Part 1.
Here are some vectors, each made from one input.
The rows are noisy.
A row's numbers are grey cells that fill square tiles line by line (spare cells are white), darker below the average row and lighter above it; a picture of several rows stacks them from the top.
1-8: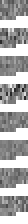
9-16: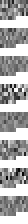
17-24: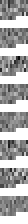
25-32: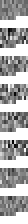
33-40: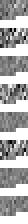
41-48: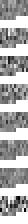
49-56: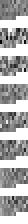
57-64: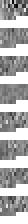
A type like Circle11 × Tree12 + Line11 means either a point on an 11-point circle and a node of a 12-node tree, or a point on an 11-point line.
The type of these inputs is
Bool × Tree8.
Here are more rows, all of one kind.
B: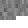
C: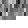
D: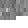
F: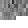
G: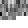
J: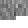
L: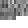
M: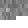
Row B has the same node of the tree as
C and G.
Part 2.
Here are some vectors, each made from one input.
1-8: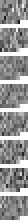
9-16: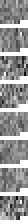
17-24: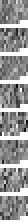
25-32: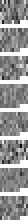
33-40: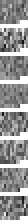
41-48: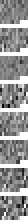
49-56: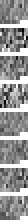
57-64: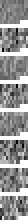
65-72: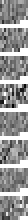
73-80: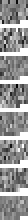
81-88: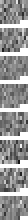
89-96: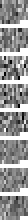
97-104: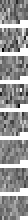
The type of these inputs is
Bool × Bool × Bool + Tree12 + Unit.
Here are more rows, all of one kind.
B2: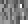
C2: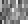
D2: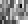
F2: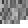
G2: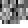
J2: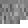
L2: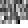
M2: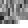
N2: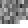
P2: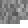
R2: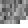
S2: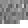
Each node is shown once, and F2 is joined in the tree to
B2, N2 and R2.
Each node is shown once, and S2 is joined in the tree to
G2 and P2.
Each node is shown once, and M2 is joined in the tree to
C2.
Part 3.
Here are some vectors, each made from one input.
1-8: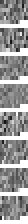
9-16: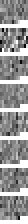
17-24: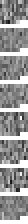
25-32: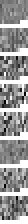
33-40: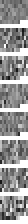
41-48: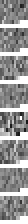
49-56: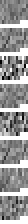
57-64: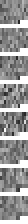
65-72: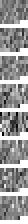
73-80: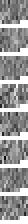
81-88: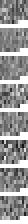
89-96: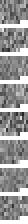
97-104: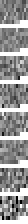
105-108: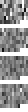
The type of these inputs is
Bool × Bool × Bool + Tree14 + Unit.
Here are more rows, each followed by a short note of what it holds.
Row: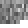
a node of a 14-node tree
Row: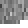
a node of a 14-node tree
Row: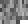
a fixed value
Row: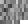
three true/false values
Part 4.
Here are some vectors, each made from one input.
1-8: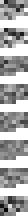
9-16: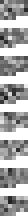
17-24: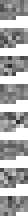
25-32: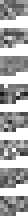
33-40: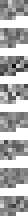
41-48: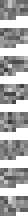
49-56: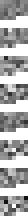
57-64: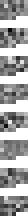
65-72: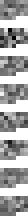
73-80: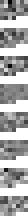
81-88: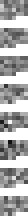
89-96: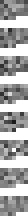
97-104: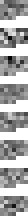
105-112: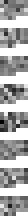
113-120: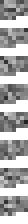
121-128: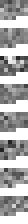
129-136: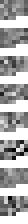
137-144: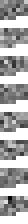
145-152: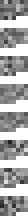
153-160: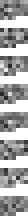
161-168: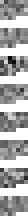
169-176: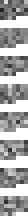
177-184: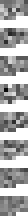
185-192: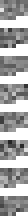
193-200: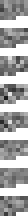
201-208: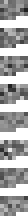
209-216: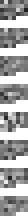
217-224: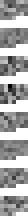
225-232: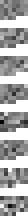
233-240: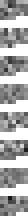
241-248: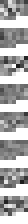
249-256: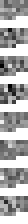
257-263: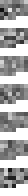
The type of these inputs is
List2(Line8).
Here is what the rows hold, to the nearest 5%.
All of them are lists of up to two points on an 8-point line: a few are empty, 40% hold one and 60% two.
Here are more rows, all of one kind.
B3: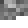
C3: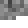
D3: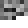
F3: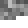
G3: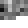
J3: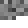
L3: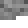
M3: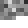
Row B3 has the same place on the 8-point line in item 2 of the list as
C3 and J3.
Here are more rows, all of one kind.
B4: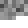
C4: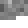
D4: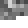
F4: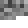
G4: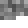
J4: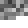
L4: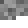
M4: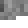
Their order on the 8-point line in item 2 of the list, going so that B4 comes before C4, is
G4, B4, C4, L4, M4, F4, D4, J4.
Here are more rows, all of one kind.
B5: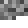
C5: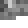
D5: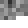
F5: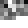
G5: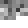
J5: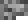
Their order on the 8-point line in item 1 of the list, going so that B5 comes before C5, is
B5, G5, C5, F5, J5, D5.
